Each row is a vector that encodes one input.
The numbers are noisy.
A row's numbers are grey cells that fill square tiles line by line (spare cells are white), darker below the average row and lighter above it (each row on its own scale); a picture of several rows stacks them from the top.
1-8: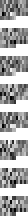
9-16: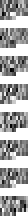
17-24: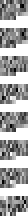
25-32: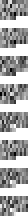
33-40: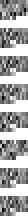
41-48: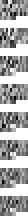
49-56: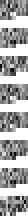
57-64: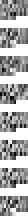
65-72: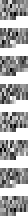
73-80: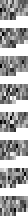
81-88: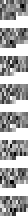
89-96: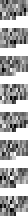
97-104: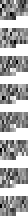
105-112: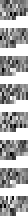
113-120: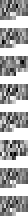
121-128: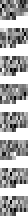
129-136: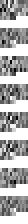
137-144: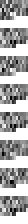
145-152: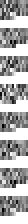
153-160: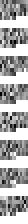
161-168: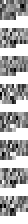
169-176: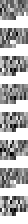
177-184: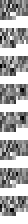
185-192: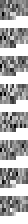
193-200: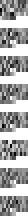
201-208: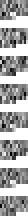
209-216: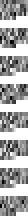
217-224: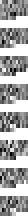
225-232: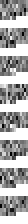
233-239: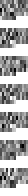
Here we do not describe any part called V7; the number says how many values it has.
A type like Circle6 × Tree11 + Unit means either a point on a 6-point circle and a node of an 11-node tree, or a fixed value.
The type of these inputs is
List2(Line6) + V7 × V7.
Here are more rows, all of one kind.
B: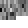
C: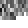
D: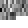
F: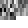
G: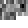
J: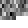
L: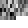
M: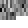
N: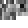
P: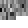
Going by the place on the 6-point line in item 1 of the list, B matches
D, M and P.
